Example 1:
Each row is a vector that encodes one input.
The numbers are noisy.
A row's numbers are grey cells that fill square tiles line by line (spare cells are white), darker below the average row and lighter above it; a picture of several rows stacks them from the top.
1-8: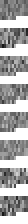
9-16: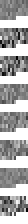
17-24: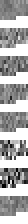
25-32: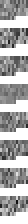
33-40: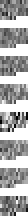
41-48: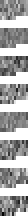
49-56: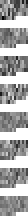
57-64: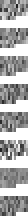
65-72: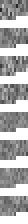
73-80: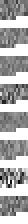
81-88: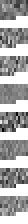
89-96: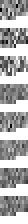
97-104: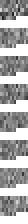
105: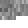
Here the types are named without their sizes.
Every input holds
either a point on a circle, or a fixed value, or four true/false values.
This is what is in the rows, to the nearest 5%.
About 20% of them hold a point on a circle. About 5% of them hold a fixed value. The rest hold four true/false values.
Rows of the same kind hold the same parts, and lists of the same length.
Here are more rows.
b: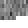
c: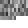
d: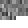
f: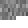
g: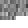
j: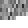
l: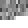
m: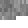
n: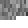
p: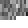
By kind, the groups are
b, c, j
d
f, g, l, m, n, p

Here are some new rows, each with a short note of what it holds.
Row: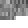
four true/false values
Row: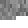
four true/false values
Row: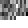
four true/false values
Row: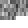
four true/false values
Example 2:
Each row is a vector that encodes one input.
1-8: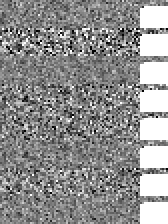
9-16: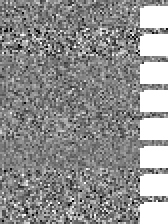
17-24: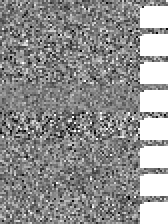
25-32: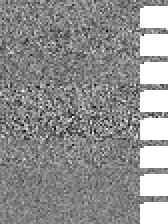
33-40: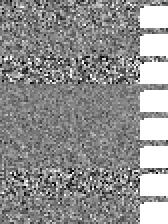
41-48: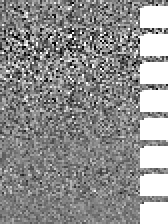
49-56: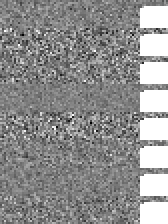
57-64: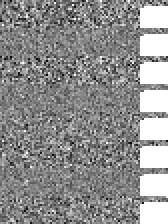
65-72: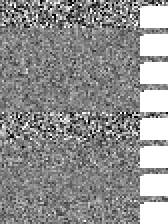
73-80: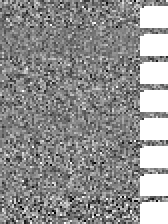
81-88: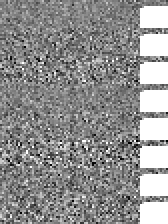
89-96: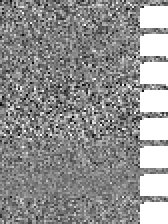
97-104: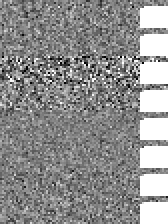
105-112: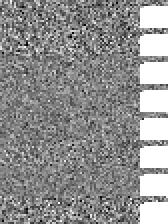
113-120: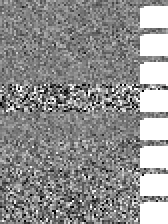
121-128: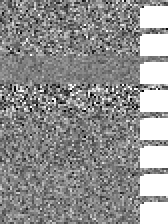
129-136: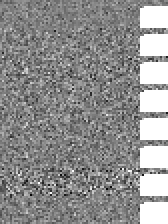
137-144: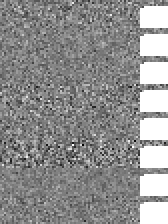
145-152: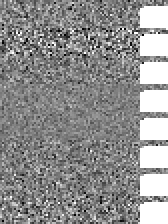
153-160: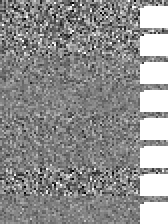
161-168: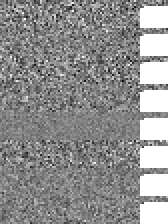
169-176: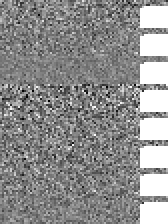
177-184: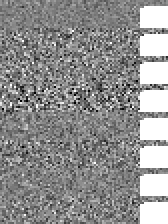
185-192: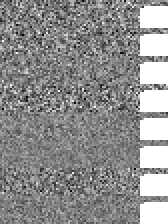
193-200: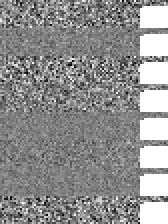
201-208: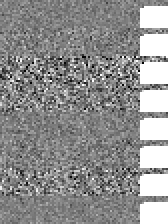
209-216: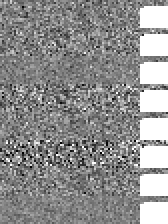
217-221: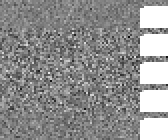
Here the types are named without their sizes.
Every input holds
a label, together with either a point on a circle, or a fixed value.
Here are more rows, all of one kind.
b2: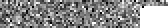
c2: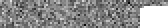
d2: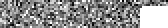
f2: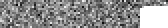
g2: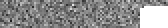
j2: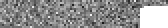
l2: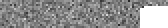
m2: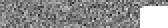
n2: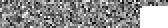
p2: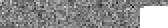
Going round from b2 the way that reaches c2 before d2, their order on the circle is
b2, c2, g2, n2, d2, m2, j2, f2, p2, l2.
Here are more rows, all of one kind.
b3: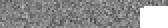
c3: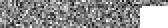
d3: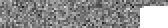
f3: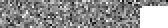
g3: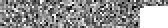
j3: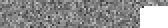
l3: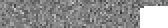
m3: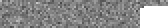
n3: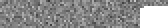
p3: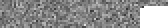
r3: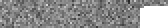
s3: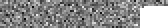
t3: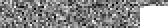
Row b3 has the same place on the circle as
f3, p3, r3 and s3.
